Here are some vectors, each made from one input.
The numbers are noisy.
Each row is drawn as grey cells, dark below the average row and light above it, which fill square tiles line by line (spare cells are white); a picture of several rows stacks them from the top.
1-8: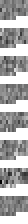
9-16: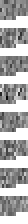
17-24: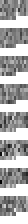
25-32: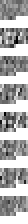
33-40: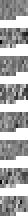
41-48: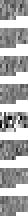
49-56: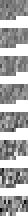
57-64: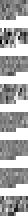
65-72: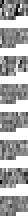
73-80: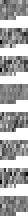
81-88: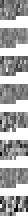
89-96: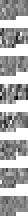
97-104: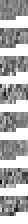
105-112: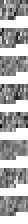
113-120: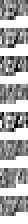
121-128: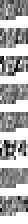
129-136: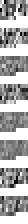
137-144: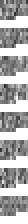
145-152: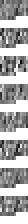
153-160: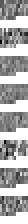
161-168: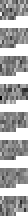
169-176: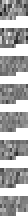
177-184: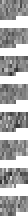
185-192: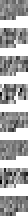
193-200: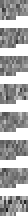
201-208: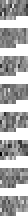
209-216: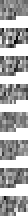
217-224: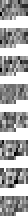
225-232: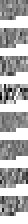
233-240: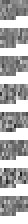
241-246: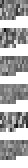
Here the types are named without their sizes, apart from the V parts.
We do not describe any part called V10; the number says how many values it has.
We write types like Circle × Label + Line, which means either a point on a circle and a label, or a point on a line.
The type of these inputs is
(Circle + Unit) × V10 + Line.
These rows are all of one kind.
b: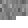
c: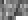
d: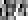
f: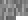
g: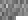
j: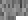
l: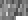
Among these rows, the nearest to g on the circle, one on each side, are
c and j.
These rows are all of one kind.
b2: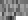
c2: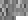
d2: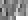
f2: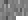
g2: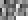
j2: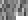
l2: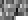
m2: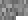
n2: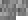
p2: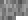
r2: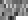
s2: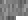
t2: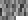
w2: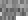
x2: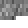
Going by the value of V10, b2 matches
c2, j2, s2 and x2.
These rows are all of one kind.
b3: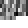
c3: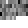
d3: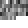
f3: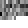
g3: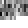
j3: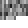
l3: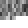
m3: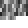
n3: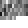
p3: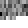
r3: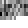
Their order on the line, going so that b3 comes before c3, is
d3, j3, f3, b3, n3, r3, c3, m3, p3, g3, l3.
